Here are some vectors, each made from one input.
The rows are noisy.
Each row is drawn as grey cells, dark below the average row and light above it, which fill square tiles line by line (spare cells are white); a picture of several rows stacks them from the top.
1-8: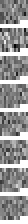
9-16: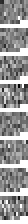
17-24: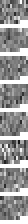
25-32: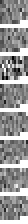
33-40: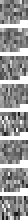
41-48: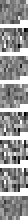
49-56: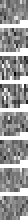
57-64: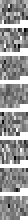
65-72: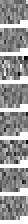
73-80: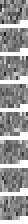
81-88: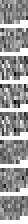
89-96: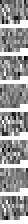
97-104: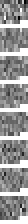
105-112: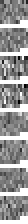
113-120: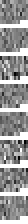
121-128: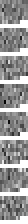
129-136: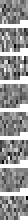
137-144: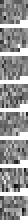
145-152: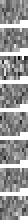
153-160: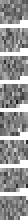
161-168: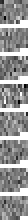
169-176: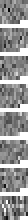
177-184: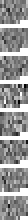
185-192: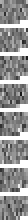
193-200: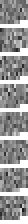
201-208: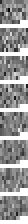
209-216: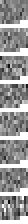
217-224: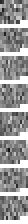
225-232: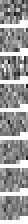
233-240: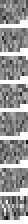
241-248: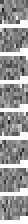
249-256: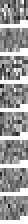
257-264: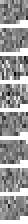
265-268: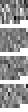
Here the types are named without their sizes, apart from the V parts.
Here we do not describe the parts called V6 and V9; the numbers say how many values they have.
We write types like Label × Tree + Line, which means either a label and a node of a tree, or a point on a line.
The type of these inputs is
Bool × (Line + V9) × V6 + Circle.
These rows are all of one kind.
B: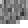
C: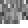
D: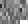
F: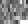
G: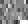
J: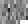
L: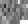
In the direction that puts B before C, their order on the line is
B, C, L, J, F, G, D.
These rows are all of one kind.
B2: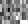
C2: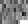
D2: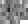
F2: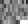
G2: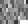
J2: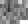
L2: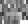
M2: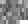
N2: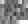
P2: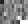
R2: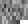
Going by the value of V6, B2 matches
D2, J2, M2 and N2.
